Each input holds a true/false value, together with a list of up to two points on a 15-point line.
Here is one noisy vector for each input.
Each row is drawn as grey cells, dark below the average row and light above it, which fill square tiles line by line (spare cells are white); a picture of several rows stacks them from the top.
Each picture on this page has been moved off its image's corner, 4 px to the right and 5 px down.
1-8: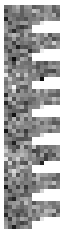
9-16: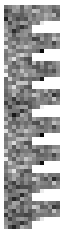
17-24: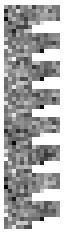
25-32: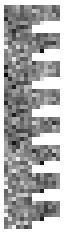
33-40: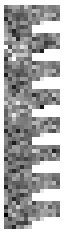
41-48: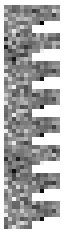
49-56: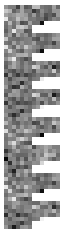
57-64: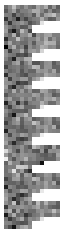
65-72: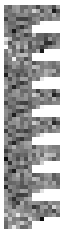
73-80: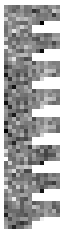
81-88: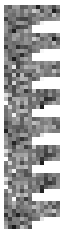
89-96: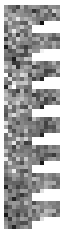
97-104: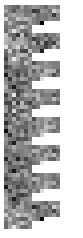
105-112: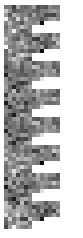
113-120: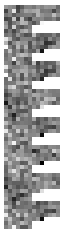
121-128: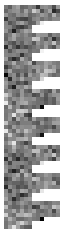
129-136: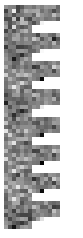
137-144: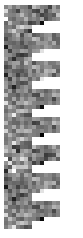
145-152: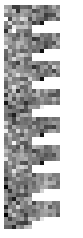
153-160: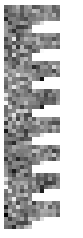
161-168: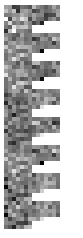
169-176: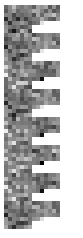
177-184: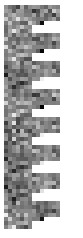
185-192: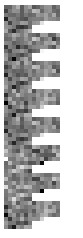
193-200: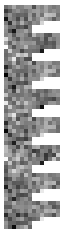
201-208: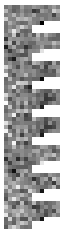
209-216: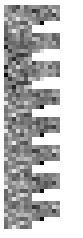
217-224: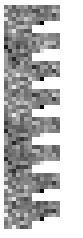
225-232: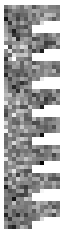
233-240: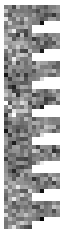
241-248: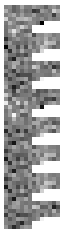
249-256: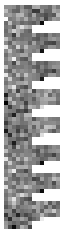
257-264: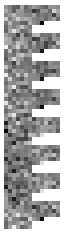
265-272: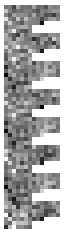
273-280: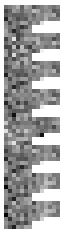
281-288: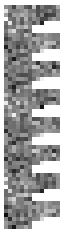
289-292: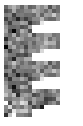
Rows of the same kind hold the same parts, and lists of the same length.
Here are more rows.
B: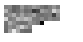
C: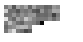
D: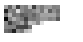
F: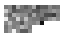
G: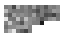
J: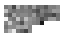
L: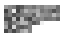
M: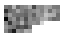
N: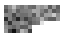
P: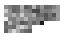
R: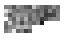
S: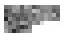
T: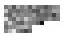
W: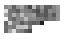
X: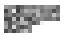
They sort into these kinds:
B, C, D, F, G, J, M, S, T
L, X
N, P, R, W

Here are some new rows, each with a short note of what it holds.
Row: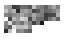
a true/false value, together with the empty list
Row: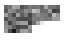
a true/false value, together with a list of two items
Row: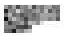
a true/false value, together with a list of one item
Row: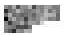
a true/false value, together with a list of one item
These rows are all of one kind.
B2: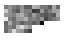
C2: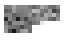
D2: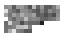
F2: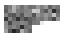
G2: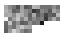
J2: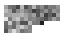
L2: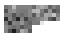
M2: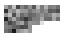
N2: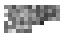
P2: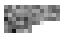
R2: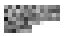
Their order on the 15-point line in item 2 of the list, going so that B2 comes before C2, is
G2, M2, B2, F2, R2, L2, C2, D2, J2, N2, P2.
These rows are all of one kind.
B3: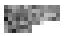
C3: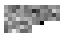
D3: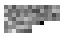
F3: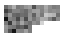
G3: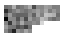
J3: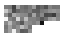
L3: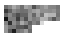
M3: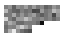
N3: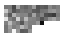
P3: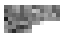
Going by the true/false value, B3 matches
F3, G3, L3 and P3.
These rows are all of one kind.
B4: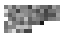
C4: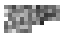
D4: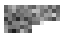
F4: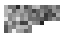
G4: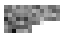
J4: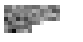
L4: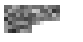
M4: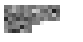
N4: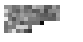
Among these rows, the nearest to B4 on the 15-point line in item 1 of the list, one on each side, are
D4 and M4.
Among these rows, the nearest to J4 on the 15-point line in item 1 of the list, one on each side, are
G4 and N4.
